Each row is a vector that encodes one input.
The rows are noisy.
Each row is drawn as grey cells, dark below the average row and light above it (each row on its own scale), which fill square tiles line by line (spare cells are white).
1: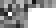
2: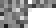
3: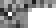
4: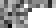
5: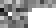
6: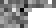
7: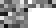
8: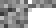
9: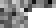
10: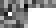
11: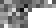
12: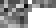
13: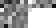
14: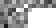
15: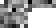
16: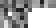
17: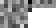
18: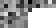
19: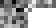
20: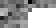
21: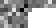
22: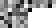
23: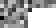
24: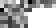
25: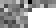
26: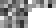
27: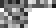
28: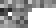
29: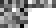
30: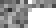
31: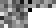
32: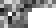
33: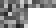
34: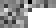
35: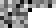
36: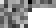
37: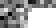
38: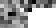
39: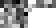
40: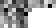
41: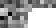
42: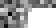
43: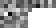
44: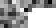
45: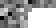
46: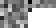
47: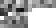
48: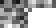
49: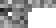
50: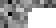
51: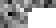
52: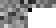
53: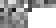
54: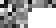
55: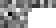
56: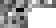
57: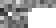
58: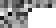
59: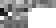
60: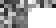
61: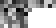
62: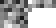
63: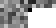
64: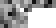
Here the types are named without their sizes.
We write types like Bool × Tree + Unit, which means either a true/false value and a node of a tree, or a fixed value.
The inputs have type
Bool × Label.
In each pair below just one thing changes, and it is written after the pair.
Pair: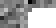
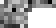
the label
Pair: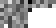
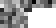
the label
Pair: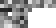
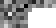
the label
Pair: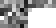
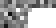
the true/false value
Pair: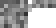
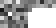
the label
